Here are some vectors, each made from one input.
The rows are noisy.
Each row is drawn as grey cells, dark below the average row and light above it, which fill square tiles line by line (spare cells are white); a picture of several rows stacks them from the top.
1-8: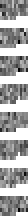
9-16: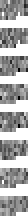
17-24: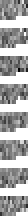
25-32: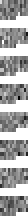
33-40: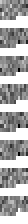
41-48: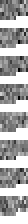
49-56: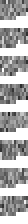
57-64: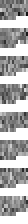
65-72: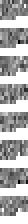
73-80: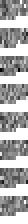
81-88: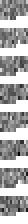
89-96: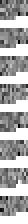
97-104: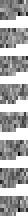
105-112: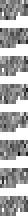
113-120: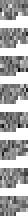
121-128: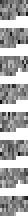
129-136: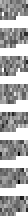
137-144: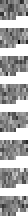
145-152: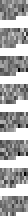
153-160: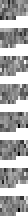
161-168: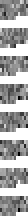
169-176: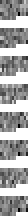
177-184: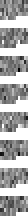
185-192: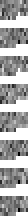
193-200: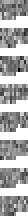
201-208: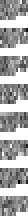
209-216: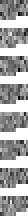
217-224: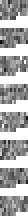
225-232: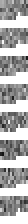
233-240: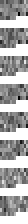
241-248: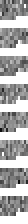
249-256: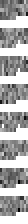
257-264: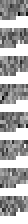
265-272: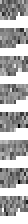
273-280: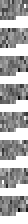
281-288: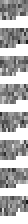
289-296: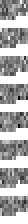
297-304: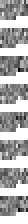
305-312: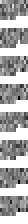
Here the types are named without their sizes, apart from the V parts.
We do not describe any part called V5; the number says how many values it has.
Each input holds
a label, a point on a line, a node of a tree and a value of V5, together with either a fixed value, or a node of a tree.
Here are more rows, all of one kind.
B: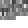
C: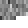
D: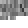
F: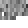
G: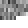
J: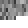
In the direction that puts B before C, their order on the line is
J, B, D, C, F, G.
